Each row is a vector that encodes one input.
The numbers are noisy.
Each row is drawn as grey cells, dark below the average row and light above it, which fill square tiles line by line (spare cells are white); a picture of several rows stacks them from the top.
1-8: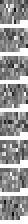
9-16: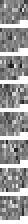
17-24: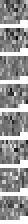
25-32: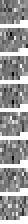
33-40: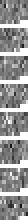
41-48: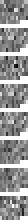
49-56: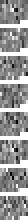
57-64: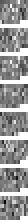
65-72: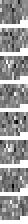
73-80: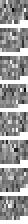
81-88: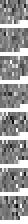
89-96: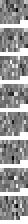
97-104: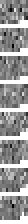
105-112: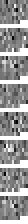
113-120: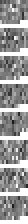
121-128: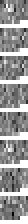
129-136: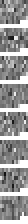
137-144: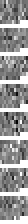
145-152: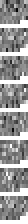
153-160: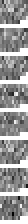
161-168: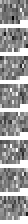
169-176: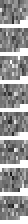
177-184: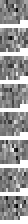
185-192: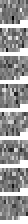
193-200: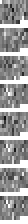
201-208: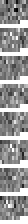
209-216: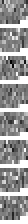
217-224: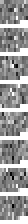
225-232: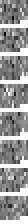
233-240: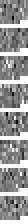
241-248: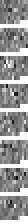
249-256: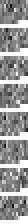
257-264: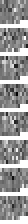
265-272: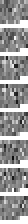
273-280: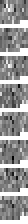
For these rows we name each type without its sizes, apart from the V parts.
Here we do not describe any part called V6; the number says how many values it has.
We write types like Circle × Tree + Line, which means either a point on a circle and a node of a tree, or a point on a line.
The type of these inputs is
(Bool × Circle + Unit) × V6.
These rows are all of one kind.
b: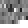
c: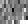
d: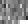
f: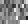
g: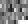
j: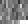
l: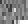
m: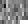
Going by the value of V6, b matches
g and l.
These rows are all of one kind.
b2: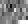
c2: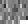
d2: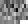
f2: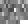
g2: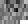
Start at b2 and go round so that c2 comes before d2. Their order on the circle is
b2, c2, f2, d2, g2.
